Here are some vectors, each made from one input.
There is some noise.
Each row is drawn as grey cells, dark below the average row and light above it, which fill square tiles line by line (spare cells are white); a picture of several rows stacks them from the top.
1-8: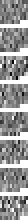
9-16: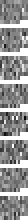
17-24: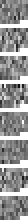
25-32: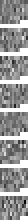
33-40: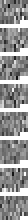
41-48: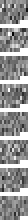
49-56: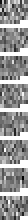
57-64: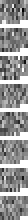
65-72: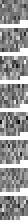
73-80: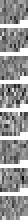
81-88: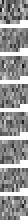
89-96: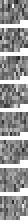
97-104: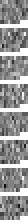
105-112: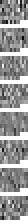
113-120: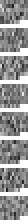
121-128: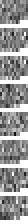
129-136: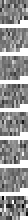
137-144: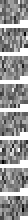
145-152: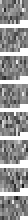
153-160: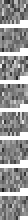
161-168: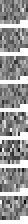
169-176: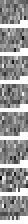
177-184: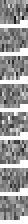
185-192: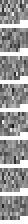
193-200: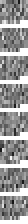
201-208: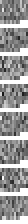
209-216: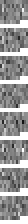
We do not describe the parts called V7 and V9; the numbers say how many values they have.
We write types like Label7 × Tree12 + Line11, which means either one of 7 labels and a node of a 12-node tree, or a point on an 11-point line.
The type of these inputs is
(Bool × Circle10 + V9) × V7.
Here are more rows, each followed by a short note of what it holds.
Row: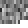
a value of V7 and a value of V9
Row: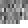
a value of V7 and a value of V9
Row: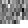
a point on a 10-point circle, a true/false value and a value of V7
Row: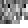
a value of V7 and a value of V9
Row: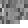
a value of V7 and a value of V9
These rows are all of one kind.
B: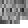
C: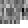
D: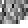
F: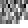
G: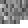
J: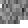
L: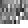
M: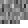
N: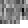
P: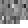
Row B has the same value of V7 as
C and N.
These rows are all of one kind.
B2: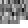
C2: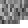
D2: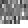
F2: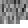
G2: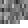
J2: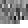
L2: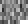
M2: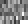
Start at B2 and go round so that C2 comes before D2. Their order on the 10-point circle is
B2, C2, L2, J2, F2, G2, M2, D2.
